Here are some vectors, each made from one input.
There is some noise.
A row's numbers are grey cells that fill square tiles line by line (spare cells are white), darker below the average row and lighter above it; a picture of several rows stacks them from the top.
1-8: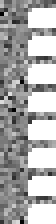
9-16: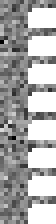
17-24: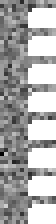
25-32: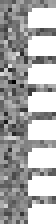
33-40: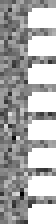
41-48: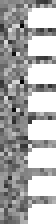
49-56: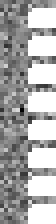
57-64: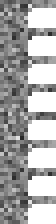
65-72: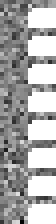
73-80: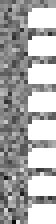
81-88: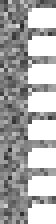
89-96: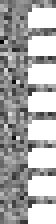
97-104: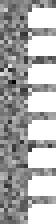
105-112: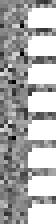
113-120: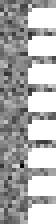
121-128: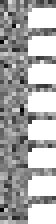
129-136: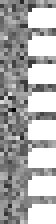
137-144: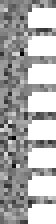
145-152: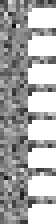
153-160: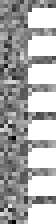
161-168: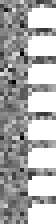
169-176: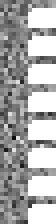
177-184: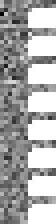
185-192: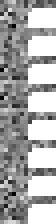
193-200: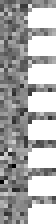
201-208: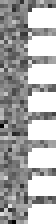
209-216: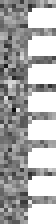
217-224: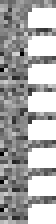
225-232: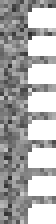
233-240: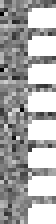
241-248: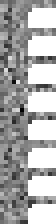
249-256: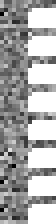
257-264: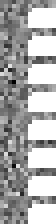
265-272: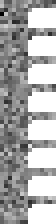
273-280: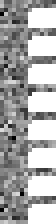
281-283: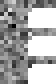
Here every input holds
either a point on a 15-point line, or a node of a 7-node tree.
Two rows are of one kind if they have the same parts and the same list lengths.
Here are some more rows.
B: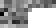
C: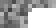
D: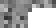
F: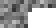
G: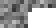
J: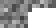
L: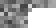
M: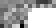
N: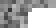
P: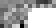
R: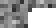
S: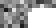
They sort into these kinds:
B, M, P, S
C, D, F, G, J, L, N, R

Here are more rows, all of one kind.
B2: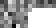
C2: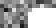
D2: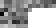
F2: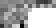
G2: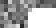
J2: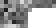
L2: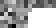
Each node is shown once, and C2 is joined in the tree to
F2.
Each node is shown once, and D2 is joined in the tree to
J2.
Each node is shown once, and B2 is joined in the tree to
G2 and L2.
